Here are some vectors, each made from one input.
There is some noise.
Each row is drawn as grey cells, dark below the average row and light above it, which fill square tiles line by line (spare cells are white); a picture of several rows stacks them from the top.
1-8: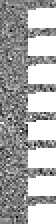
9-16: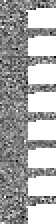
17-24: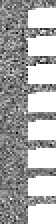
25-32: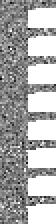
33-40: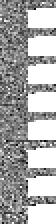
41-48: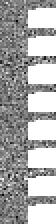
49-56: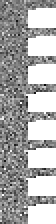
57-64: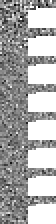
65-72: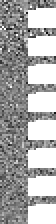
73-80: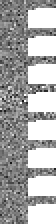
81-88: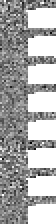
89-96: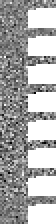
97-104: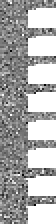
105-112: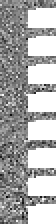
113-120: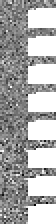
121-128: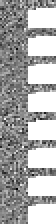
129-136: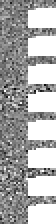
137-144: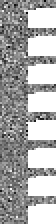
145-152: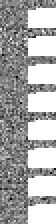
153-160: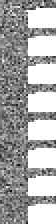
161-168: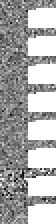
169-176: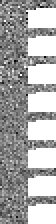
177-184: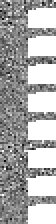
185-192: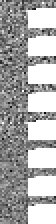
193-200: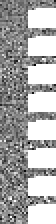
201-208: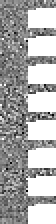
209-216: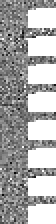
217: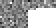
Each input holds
either a point on a 5-point circle and one of 4 labels, or a point on a 20-point circle.
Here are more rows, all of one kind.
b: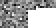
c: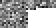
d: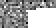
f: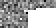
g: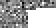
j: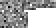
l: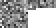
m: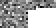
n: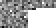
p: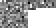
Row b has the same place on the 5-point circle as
f, l and m.
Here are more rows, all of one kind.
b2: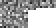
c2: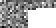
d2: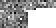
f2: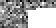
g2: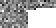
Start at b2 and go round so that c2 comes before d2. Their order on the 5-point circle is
b2, c2, f2, g2, d2.
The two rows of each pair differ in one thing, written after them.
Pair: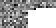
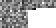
the place on the 5-point circle
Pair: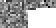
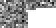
the place on the 5-point circle
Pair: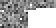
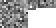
the label
